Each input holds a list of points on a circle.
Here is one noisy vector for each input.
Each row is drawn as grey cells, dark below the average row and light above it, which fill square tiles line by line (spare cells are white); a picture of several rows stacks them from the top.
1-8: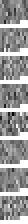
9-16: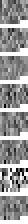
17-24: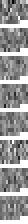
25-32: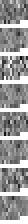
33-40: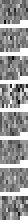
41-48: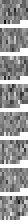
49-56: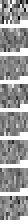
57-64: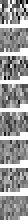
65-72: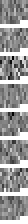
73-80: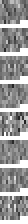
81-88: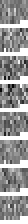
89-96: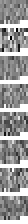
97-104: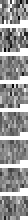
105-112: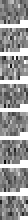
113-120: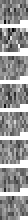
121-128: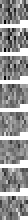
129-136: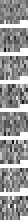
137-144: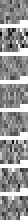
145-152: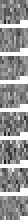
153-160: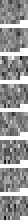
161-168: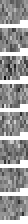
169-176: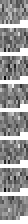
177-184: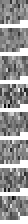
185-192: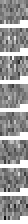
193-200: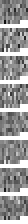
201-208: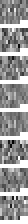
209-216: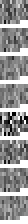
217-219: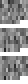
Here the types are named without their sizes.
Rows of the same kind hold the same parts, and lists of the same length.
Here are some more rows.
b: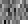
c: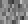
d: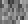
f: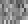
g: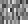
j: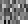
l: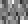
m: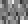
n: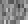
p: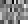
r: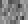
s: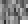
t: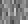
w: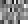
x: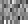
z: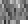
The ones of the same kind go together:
b, j, l, m, s, z
c, d, f, g, n, r, t, x
p, w

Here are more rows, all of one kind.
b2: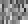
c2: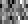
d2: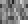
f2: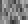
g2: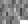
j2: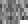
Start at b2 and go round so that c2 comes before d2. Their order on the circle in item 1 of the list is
b2, c2, d2, j2, g2, f2.
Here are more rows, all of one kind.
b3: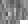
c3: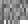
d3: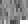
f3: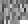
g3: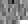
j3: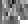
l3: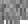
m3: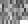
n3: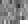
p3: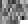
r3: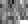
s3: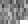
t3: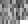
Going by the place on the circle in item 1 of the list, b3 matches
n3 and p3.
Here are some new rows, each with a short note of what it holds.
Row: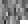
a list of one item
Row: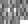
a list of two items
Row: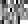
the empty list
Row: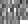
a list of two items
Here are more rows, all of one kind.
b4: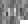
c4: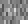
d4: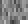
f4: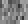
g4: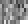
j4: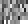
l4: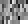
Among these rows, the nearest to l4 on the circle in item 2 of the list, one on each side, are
b4 and f4.
